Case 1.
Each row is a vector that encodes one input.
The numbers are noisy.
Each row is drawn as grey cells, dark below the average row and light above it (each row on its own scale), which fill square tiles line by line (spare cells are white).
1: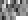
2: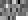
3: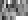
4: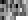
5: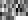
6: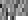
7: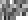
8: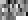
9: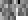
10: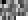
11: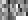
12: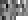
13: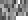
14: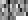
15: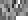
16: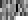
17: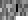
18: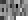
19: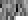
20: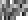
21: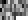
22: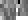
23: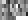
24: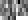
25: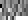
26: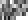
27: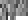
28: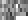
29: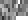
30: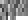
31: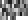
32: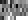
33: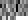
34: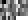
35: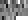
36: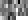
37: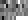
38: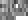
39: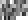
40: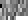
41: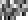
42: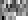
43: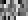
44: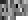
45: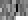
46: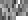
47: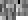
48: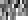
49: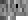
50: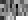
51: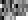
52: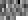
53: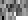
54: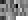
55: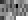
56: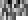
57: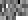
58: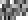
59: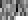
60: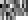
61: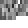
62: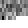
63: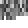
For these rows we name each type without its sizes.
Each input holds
a list of points on a line.
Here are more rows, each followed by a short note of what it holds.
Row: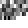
the empty list
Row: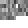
a list of two items
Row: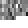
a list of two items
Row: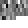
a list of one item
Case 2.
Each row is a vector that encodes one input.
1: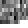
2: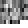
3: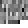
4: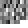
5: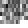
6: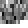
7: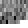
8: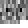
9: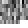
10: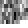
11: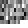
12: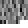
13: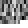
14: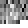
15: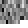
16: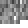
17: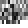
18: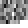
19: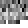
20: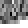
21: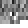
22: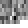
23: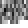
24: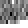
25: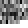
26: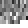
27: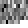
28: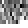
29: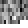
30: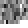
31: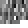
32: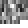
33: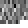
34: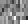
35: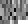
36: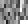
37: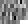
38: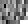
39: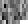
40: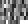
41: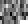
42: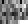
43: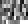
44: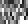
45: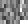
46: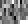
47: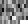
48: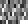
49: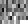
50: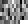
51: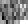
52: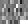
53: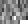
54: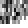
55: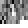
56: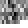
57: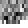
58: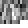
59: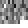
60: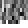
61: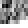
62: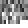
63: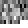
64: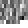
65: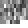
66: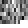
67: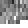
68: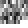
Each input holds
three true/false values, together with either a point on an 8-point circle, or a fixed value.
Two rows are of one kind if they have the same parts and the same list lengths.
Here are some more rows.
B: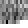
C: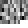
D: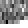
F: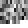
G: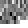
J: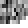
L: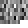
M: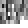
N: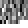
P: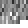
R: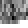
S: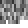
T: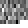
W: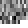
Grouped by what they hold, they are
B, D, G, J, M, N, R, S, T, W
C, F, L, P

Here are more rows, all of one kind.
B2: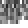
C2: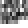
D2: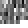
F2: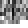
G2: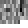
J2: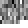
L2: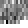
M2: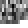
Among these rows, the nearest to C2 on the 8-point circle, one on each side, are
B2 and D2.
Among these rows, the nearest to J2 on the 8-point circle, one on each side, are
D2 and M2.
